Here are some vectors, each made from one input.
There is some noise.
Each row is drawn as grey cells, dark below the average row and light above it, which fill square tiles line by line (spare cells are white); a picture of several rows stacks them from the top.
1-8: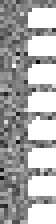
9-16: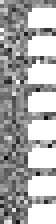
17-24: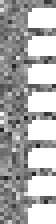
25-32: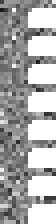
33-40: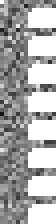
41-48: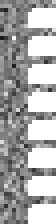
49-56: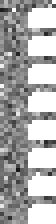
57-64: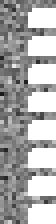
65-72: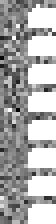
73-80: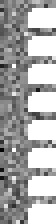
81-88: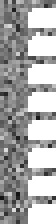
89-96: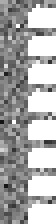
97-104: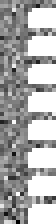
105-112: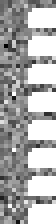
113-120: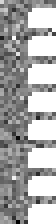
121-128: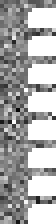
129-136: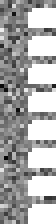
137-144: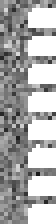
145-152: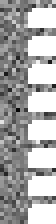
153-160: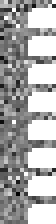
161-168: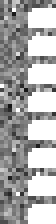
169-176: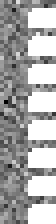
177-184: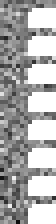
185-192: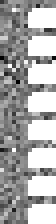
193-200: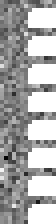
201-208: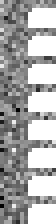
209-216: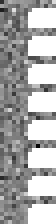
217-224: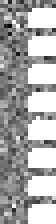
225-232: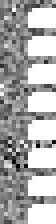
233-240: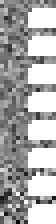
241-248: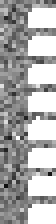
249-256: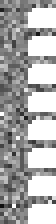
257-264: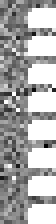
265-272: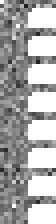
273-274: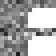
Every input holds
a point on an 11-point circle and a point on a 12-point line, together with either a point on an 11-point circle, or a fixed value.
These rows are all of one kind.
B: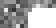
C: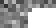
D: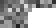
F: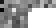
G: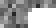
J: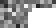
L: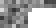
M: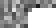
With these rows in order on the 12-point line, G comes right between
J and L.
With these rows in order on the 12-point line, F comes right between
D and M.
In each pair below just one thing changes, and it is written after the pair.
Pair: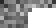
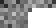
the place on one of the two 11-point circles
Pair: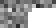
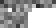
the place on the 12-point line
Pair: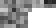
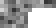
the place on the 12-point line
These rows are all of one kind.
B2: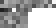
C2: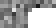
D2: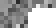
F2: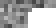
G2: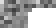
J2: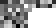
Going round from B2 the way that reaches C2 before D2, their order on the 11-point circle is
B2, C2, J2, F2, D2, G2.
